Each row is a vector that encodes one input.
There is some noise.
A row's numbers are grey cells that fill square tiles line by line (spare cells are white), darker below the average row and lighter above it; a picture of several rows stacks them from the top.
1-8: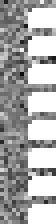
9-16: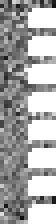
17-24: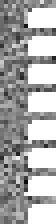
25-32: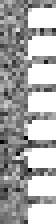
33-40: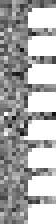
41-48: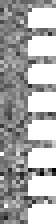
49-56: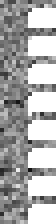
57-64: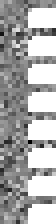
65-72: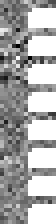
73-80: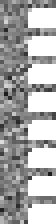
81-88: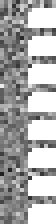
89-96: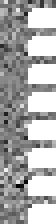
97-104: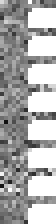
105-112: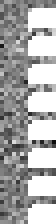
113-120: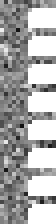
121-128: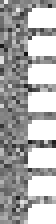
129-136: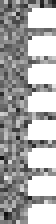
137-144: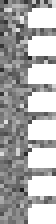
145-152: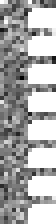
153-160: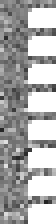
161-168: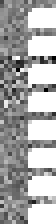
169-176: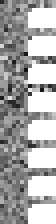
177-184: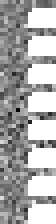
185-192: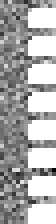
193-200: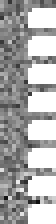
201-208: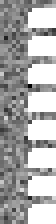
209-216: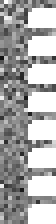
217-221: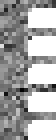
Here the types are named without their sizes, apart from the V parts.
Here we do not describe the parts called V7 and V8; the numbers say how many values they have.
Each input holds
either a label, or a point on a line, or four true/false values, or a value of V7 and a value of V8.
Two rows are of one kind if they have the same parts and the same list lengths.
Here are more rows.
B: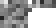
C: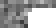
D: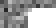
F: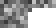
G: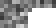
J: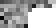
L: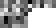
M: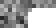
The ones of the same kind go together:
B, G, J
C, D, M
F
L

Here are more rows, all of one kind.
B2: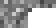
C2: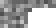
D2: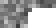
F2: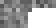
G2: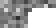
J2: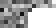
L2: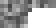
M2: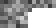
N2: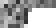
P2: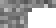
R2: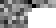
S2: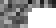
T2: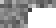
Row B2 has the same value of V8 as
D2 and L2.
